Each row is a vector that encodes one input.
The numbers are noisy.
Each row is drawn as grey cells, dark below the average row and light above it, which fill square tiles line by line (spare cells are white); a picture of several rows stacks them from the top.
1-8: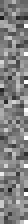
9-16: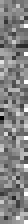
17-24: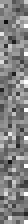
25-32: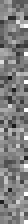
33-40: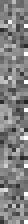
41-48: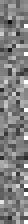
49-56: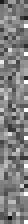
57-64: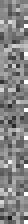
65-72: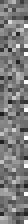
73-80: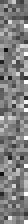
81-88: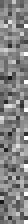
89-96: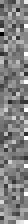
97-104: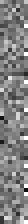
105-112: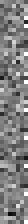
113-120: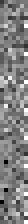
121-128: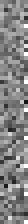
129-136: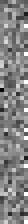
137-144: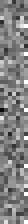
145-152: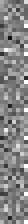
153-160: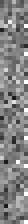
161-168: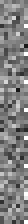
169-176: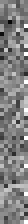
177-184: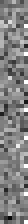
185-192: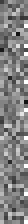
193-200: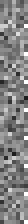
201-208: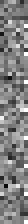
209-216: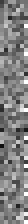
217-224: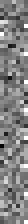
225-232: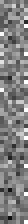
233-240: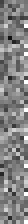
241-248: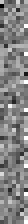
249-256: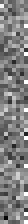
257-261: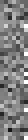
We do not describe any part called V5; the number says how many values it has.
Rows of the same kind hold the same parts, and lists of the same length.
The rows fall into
3 kinds.
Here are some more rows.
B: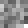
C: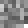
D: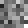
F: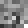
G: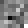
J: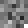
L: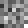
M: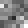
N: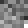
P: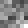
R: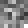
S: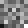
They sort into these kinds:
B, C, M, P
D, F, L, S
G, J, N, R

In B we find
one of 10 labels and a point on a 6-point line.
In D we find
one of 10 labels and a value of V5.
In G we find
one of 7 labels and a true/false value.
